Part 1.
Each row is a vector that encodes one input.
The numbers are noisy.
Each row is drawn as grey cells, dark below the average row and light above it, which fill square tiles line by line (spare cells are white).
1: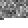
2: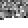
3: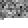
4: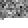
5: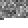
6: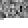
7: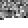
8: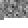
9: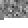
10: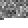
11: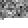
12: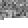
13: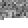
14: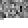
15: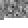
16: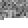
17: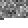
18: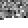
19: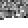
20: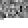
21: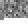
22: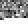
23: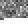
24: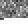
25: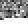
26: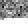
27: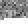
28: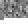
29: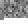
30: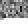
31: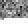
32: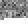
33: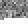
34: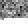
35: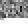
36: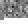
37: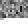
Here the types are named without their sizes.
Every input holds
a point on a line.
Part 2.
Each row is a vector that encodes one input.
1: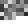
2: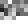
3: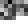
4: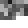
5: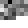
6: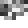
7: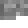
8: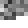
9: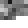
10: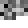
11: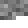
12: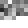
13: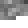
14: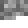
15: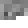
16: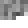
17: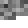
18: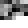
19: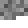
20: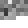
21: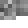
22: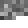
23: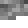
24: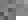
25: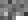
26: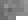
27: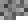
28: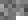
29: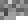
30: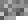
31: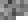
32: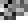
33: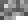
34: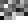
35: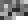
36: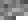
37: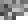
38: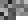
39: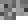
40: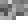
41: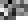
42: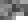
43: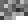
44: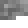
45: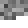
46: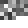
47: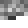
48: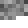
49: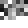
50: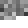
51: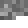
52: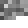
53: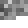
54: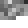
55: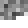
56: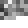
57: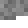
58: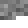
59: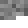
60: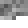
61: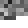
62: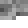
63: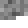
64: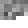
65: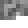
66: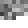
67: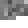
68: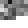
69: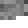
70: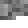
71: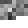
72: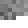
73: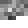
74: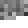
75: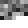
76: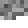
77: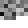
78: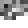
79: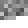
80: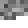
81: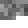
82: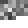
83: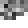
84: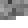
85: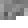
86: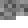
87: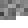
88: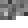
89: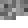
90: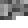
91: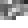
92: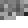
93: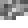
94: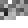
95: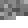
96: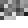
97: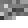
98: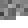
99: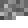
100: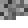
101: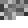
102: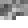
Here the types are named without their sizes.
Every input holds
either a fixed value, or a node of a tree.
